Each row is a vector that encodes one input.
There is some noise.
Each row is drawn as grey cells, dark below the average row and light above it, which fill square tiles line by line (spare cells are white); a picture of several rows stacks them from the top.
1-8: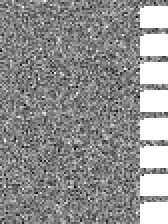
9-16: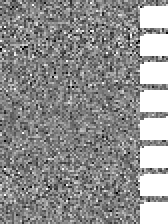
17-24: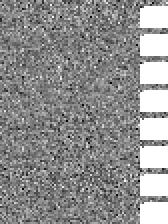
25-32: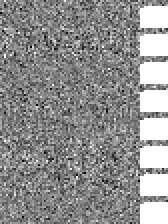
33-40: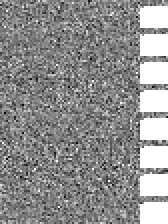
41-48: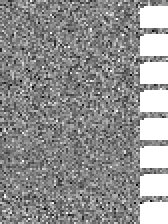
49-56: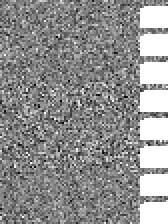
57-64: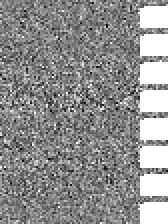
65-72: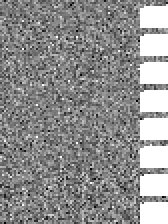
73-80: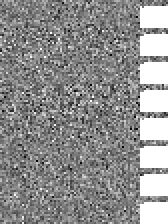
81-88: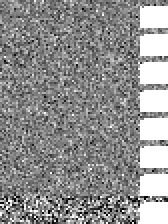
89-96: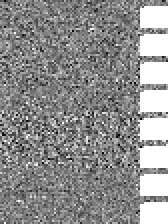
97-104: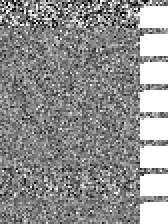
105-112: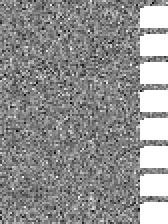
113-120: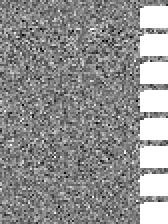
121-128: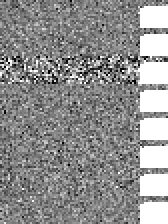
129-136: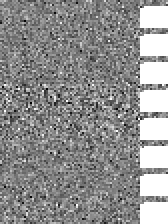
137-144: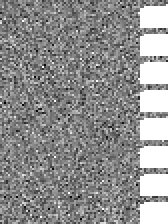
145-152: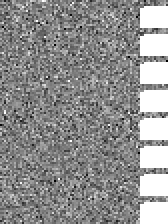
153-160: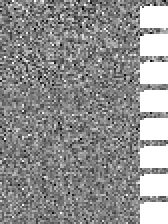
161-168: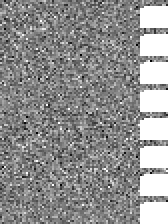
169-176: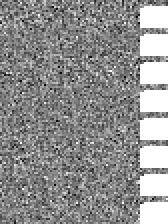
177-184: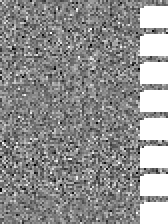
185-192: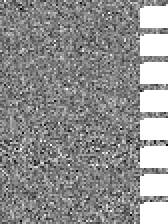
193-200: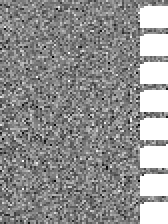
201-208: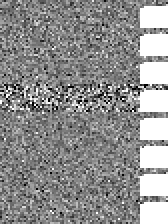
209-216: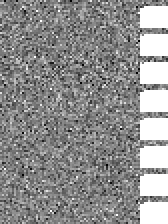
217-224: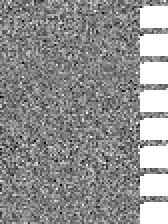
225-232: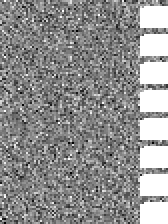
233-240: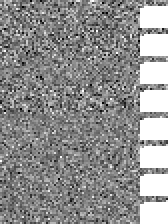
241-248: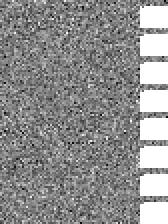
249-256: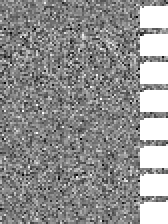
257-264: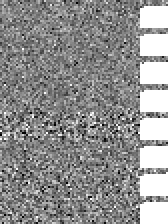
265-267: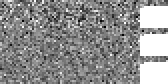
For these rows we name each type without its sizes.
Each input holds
either a point on each of two circles and a true/false value, or a fixed value.
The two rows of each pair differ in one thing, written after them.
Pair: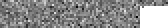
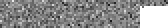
the place on one of the two circles
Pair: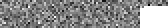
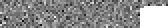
the true/false value
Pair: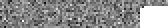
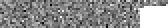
the place on one of the two circles
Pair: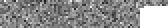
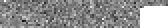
the true/false value
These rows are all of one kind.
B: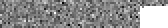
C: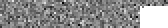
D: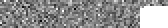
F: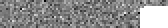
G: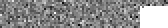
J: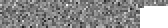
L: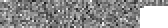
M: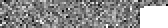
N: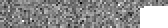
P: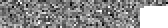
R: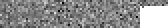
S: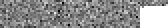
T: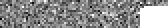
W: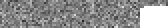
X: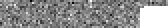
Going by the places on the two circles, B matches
C, G, R and S.
